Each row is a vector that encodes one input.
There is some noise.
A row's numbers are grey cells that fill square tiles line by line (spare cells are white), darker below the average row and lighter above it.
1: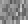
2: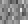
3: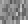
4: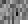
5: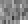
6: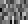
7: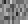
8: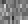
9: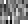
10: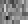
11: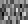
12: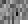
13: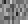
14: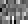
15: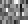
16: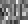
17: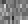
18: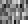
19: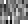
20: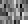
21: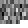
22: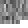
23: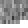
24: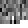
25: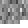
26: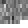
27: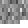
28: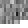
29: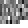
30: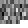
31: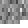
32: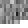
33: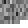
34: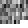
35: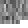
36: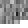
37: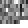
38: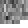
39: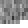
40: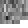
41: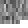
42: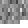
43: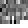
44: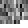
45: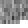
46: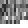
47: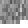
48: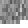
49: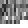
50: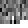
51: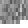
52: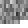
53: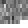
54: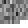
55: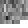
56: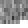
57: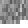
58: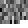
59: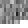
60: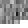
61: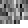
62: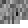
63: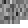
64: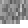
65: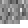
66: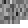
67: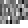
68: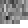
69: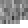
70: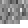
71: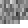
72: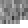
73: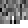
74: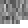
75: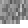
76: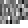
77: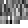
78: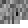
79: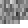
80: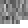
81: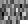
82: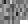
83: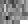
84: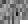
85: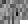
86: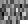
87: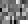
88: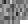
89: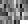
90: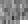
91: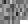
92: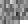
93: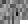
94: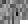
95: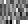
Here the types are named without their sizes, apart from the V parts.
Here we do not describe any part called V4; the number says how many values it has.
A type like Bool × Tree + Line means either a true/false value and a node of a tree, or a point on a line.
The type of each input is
Bool × Line + V4 × V4.
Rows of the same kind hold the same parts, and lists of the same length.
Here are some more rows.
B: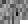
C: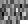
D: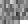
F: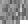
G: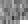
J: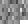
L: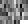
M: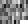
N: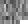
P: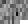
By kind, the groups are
B, D, F, G, J, N, P
C, L, M

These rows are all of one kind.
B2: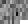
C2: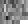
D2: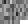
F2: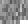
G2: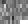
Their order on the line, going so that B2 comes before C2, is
D2, B2, G2, F2, C2.
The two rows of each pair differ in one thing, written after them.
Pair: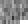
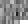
the place on the line
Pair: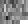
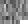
the place on the line
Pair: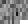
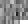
the true/false value
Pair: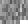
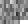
the place on the line
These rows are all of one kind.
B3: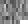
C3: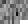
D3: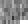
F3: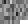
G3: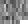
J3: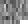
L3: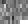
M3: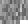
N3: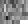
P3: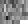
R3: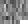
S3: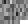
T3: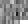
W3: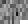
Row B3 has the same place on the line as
G3, J3, M3 and R3.
